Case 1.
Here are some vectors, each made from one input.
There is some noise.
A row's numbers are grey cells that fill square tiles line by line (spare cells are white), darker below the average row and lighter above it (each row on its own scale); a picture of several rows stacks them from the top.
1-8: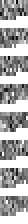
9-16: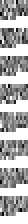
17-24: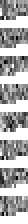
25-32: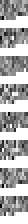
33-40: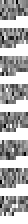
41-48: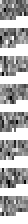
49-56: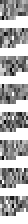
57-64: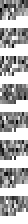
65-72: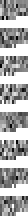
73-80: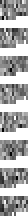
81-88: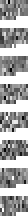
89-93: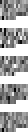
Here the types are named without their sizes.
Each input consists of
a label.
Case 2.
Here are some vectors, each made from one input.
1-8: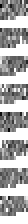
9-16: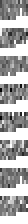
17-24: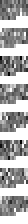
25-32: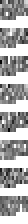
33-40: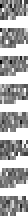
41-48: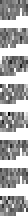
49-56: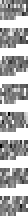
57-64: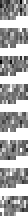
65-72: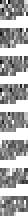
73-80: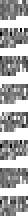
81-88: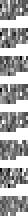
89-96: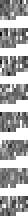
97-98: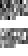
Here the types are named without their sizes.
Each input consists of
a label.
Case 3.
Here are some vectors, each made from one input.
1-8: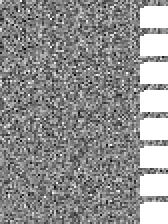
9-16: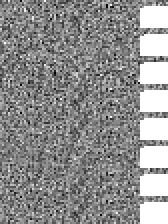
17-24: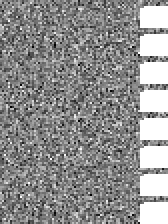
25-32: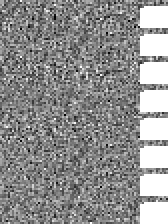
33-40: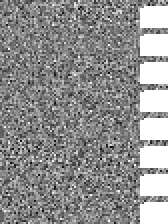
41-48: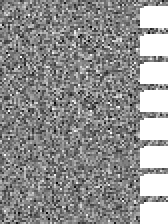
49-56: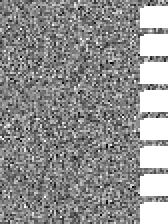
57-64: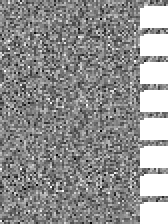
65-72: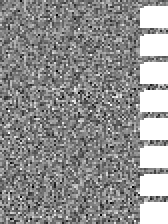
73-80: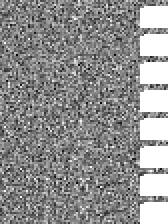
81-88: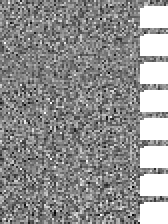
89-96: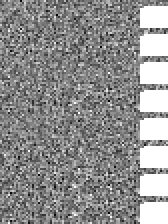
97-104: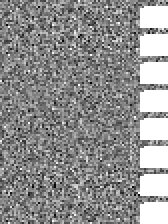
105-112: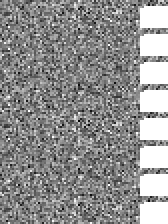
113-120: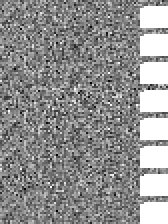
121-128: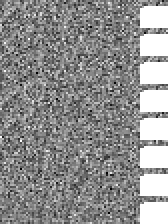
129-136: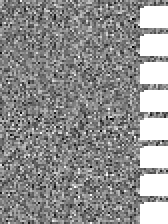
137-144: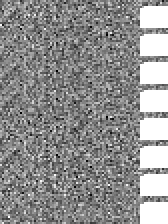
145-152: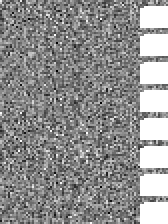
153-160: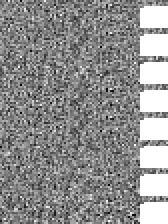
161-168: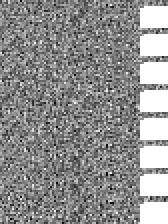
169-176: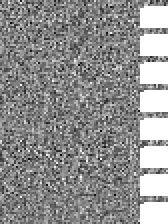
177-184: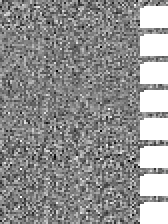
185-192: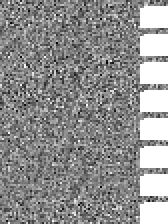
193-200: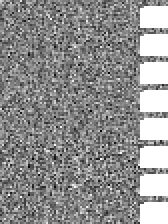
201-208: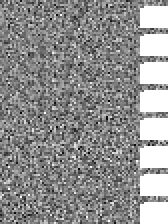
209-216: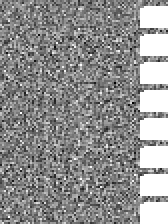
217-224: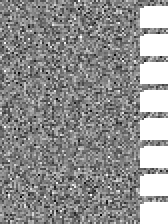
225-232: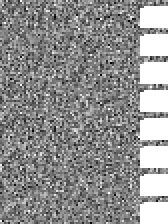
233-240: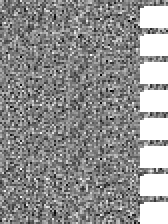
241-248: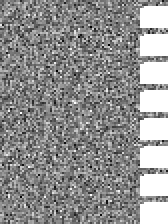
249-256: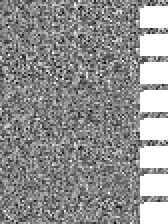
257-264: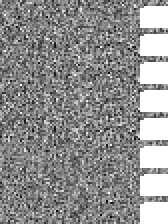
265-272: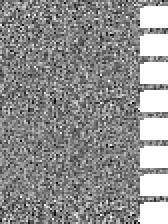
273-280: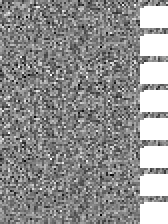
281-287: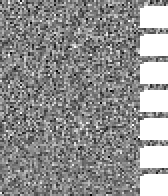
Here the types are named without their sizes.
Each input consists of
a point on a line.
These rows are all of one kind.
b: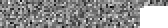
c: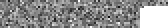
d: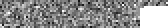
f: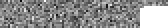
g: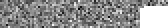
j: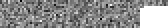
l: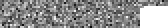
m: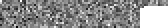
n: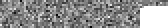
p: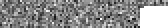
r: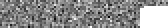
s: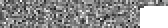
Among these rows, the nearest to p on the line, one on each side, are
r and s.
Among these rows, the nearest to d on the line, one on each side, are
l and m.
